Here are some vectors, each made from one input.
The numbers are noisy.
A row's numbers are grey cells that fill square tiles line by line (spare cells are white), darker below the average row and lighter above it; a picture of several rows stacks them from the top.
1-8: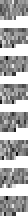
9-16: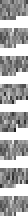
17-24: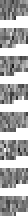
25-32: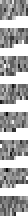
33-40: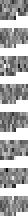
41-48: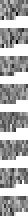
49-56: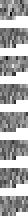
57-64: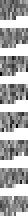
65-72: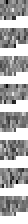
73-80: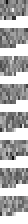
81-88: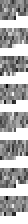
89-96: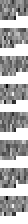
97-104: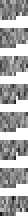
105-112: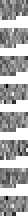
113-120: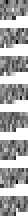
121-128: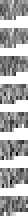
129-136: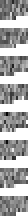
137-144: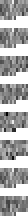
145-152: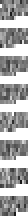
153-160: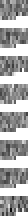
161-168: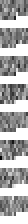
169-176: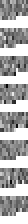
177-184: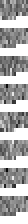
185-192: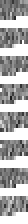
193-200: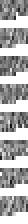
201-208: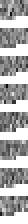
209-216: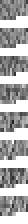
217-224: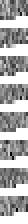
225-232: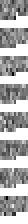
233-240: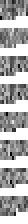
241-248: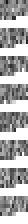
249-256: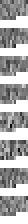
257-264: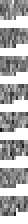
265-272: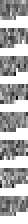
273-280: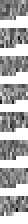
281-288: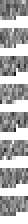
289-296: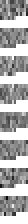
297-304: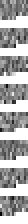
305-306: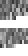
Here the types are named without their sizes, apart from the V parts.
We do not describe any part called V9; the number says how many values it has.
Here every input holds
a label, together with either a label, or a point on a line, a true/false value and a value of V9.
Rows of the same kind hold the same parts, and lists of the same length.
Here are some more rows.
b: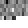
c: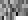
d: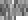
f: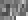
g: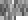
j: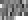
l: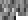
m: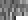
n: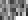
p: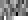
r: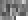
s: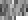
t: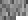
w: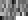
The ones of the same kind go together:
b, d, f, g, l, m, r, s, t
c, j, n, p, w

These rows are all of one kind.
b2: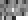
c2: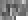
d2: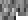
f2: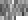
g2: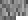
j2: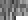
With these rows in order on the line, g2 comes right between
c2 and f2.
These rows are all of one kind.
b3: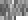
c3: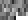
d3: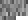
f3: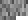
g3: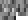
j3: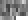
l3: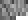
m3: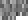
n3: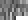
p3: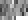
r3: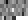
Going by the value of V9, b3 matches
c3 and l3.
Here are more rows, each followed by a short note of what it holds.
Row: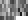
two labels
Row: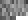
a label, a point on a line, a true/false value and a value of V9
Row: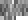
a label, a point on a line, a true/false value and a value of V9
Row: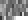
two labels
